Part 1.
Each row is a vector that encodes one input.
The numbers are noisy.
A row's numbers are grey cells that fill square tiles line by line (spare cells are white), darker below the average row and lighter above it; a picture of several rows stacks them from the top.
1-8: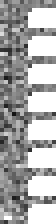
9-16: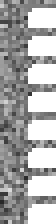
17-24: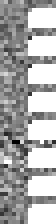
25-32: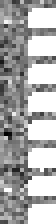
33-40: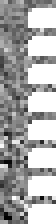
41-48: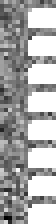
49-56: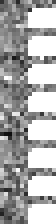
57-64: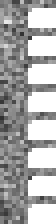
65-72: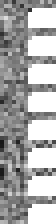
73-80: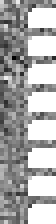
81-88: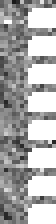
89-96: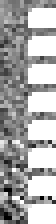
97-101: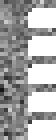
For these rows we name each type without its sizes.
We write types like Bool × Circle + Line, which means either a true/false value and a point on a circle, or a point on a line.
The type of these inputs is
Circle.
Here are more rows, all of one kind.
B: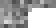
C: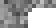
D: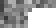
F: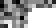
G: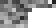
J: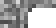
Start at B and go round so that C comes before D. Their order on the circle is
B, C, J, G, D, F.
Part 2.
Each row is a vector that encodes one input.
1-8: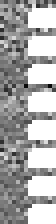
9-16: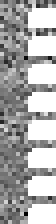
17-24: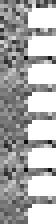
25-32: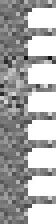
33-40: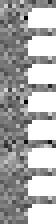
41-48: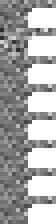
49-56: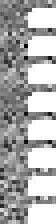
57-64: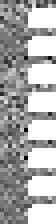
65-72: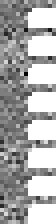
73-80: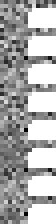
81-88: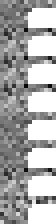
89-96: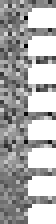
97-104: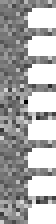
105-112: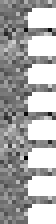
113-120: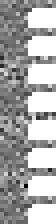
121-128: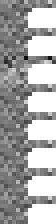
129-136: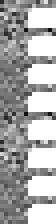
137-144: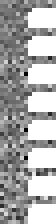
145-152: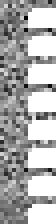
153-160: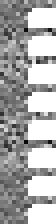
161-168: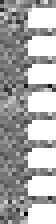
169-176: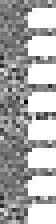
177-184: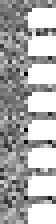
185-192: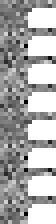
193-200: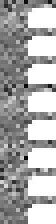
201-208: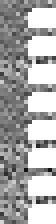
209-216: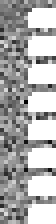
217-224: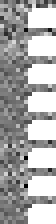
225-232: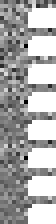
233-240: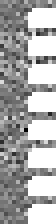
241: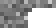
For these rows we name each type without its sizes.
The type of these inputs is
Label.
